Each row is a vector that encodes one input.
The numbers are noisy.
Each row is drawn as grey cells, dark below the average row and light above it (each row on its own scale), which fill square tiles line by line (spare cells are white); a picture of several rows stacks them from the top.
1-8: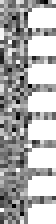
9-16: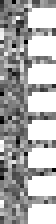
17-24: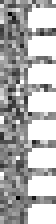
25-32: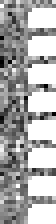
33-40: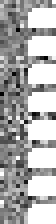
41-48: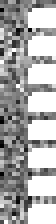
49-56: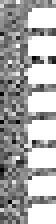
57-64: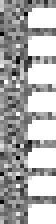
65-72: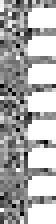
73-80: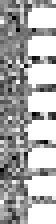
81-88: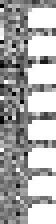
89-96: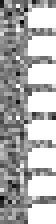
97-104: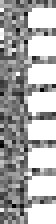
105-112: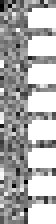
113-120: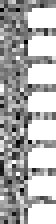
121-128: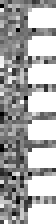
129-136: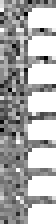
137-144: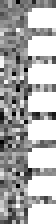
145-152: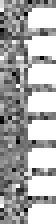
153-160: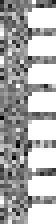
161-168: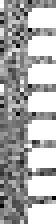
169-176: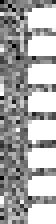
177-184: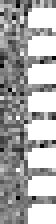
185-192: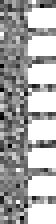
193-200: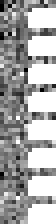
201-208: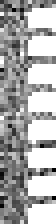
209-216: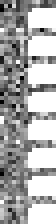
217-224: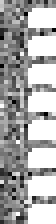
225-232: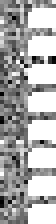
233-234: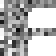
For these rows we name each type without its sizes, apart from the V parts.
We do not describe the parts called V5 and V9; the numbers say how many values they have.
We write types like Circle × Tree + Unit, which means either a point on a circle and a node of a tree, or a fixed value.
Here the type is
Bool × Bool × Bool × V9 + Label × Label + V5 × V5.
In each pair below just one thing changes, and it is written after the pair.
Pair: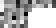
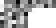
the value of V9
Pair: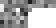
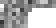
the value of V9
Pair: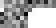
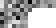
the value of V9
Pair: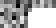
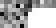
one of the three true/false values
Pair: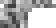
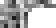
one of the three true/false values
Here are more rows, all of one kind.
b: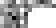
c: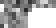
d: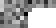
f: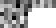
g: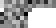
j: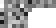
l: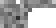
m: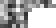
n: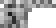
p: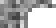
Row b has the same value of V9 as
l and n.
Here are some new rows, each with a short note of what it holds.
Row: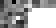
two values of V5
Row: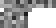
three true/false values and a value of V9
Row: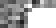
two values of V5
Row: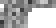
three true/false values and a value of V9
